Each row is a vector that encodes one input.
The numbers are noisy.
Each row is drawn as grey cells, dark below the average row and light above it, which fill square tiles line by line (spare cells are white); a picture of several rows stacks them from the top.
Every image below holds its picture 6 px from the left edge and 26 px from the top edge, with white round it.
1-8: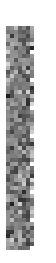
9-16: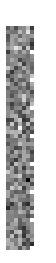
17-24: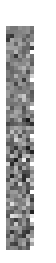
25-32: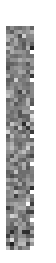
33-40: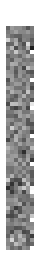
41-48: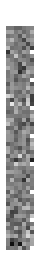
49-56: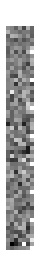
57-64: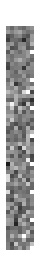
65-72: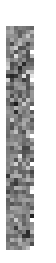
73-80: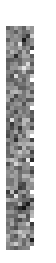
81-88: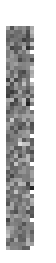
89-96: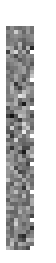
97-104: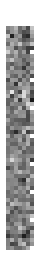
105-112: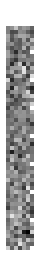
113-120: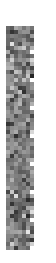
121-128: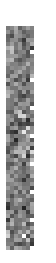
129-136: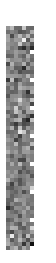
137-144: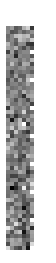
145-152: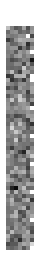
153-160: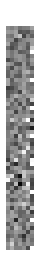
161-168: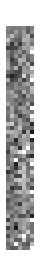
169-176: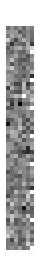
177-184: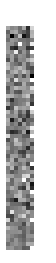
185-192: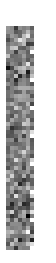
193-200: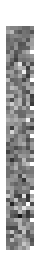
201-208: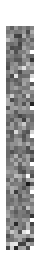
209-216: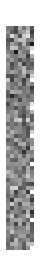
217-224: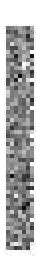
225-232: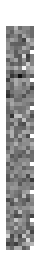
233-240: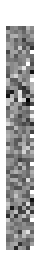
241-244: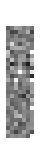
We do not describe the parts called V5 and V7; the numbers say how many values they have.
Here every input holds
a node of a 12-node tree, together with either a true/false value and a value of V5, or a value of V7.
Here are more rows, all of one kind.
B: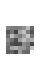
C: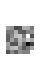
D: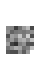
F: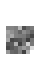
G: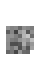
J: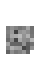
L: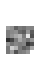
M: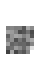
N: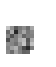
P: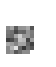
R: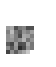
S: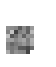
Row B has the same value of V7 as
G, J, N and S.
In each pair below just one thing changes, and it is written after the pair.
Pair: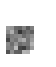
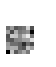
the node of the tree
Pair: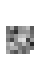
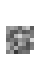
the node of the tree
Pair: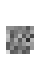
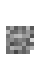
the node of the tree
